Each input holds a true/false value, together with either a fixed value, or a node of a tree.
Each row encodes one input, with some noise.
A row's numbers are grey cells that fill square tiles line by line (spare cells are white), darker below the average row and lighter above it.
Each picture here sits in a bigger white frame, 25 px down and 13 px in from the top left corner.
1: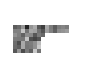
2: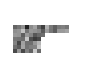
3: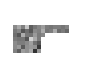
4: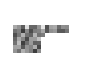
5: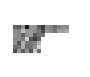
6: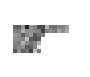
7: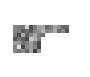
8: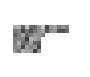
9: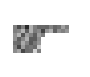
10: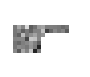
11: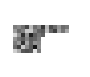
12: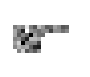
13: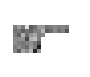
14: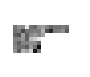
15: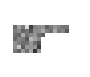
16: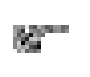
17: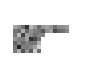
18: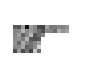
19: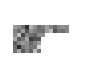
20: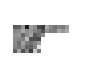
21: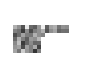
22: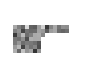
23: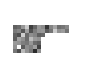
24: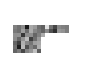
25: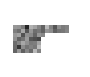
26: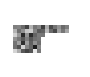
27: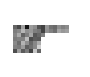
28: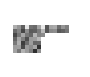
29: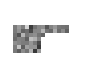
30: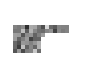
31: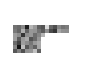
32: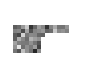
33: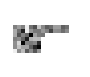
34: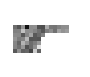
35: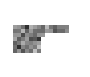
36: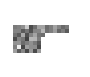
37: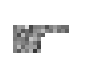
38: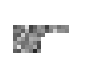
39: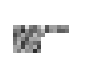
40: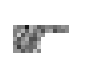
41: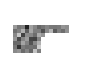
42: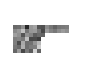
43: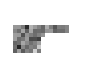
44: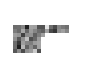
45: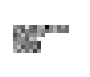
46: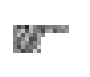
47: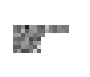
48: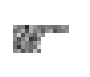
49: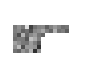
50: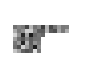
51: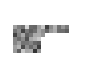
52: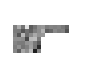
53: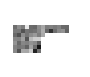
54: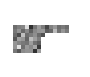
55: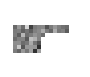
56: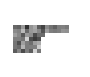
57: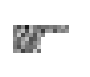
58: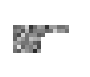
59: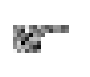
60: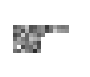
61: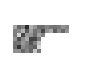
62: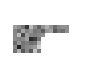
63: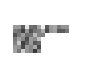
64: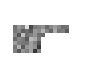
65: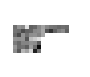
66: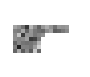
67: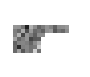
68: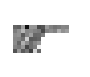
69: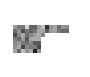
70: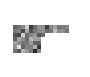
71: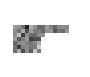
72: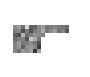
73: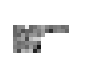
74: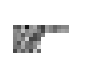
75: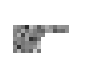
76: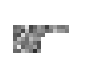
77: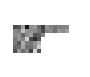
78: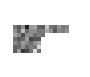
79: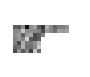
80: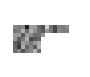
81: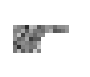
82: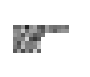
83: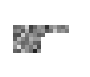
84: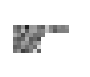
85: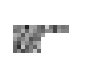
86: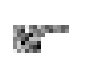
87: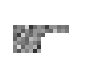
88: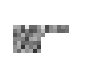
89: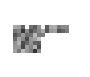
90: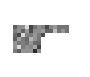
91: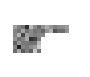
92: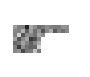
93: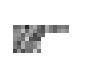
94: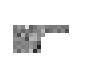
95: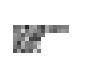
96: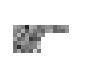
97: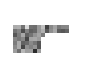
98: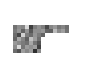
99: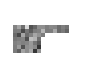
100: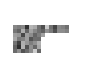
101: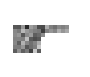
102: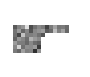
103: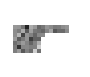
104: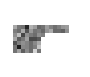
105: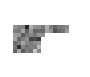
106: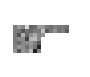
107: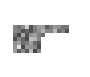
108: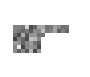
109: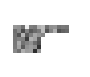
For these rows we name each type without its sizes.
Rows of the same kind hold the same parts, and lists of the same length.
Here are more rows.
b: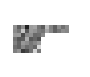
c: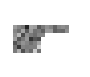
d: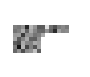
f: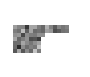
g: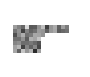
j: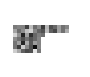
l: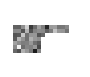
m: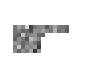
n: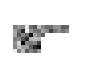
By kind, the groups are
b, c, d, f, g, l, m
j, n

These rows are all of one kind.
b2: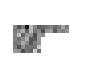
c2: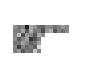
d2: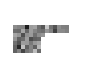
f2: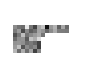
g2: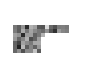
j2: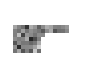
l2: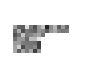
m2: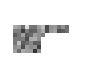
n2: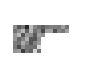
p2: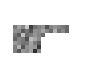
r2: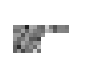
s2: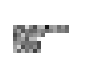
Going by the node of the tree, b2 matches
f2, l2, n2 and s2.
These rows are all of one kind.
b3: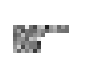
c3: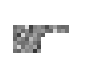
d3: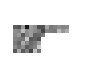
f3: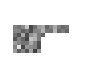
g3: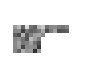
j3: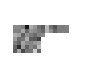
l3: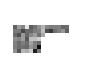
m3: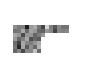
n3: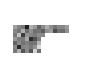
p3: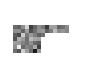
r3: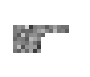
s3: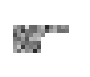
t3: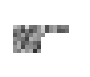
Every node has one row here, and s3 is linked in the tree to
b3 and t3.
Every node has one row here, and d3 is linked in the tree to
p3.
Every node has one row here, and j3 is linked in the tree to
g3, m3 and r3.
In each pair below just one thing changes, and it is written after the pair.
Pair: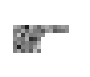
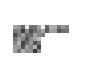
the true/false value
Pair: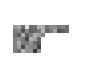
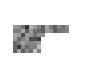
the true/false value
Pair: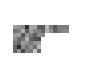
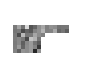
the true/false value
